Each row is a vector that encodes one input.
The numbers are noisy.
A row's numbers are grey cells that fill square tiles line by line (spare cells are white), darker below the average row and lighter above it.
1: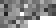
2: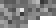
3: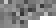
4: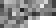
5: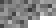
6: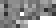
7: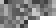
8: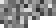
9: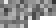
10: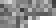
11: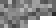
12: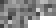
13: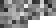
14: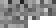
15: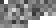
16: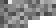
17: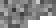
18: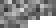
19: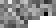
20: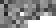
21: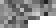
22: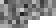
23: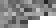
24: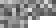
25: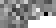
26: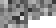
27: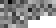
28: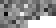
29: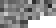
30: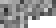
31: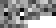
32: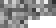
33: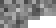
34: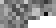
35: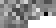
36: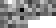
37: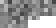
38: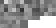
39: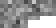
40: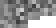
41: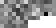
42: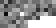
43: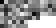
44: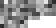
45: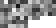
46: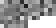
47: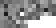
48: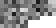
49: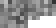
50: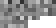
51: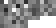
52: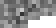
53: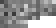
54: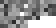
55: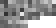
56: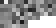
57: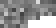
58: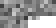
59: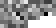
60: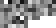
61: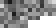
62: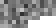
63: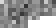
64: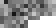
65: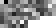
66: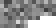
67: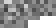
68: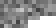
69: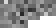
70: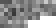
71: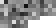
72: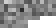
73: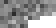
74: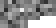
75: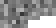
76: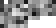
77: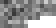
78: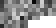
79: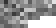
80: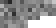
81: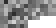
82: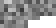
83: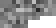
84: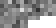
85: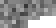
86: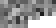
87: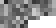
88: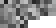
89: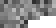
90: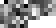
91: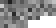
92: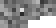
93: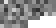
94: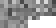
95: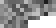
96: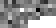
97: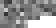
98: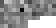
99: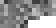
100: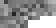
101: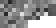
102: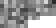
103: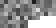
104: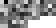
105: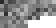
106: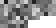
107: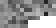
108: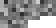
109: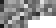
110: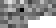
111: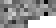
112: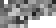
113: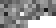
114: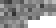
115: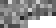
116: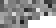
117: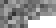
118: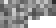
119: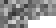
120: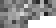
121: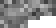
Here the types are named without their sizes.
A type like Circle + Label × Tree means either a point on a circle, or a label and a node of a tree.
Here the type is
Line × Tree × (Tree + Unit).
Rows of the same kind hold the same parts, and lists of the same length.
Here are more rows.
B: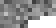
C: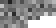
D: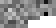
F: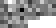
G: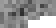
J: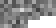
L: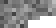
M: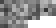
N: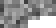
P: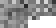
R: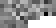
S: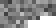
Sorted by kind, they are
B, C, G, P, S
D, F, J, L, M, N, R

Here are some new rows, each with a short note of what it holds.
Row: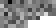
a point on a line and a node of a tree
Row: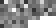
a point on a line and a node of each of two trees
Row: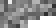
a point on a line and a node of each of two trees
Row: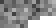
a point on a line and a node of each of two trees
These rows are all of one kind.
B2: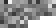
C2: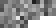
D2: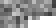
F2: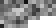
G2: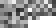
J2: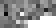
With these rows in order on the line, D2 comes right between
B2 and C2.
